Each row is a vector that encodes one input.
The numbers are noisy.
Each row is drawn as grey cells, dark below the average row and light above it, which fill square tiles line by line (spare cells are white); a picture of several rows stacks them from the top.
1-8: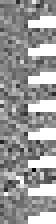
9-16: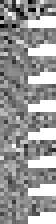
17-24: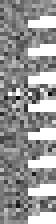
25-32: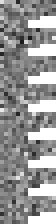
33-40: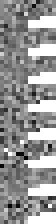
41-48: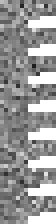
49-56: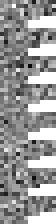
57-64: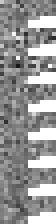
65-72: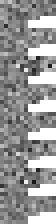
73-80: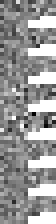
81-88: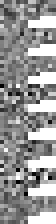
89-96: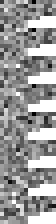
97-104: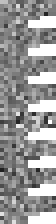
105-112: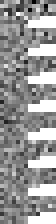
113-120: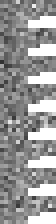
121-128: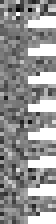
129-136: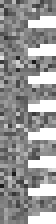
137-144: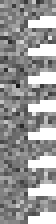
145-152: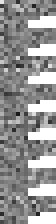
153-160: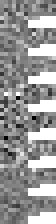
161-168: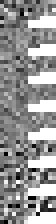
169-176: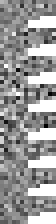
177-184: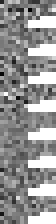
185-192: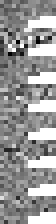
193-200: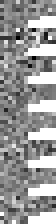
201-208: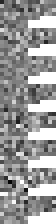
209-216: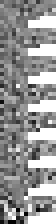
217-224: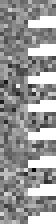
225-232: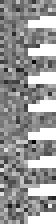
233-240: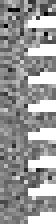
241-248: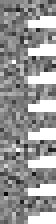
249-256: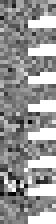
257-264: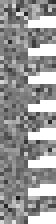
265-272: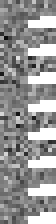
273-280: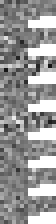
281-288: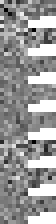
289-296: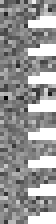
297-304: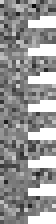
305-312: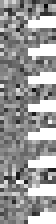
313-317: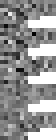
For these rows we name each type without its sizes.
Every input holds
a list of items, each either a point on a circle, or a point on a line.
